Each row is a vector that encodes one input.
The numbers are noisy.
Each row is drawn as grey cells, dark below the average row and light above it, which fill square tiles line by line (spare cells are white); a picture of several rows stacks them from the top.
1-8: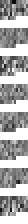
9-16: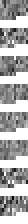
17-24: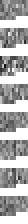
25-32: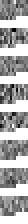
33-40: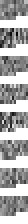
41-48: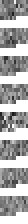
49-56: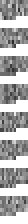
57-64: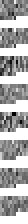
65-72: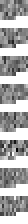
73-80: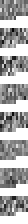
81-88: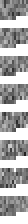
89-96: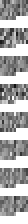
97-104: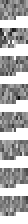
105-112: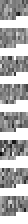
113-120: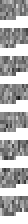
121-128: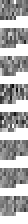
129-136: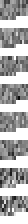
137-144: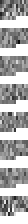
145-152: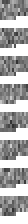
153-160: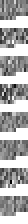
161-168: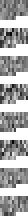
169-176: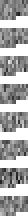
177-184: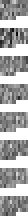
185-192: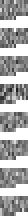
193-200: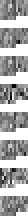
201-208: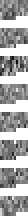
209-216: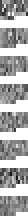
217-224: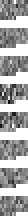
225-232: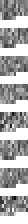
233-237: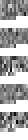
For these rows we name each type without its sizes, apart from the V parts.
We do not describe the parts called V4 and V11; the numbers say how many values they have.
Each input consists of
a true/false value and a value of V11, together with either a point on a line, or a value of V4.
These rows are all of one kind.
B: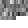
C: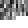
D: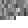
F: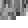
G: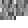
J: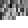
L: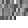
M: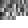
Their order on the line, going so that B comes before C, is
B, F, J, M, D, G, C, L.
